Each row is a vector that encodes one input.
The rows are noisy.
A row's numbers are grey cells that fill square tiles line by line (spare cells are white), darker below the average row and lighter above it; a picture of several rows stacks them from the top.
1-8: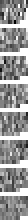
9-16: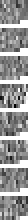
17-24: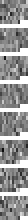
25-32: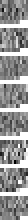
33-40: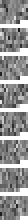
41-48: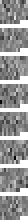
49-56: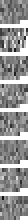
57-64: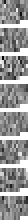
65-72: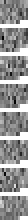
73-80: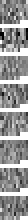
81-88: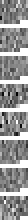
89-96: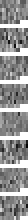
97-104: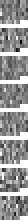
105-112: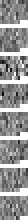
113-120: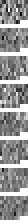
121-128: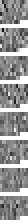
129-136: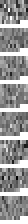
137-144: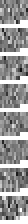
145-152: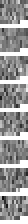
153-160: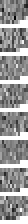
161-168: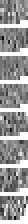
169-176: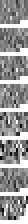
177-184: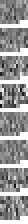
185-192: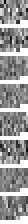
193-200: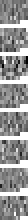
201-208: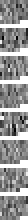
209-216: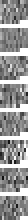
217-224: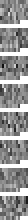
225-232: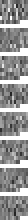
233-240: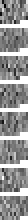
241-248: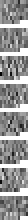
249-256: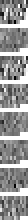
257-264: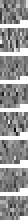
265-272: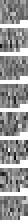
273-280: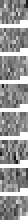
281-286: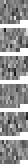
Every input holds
either a point on each of three 14-point circles, or a fixed value.
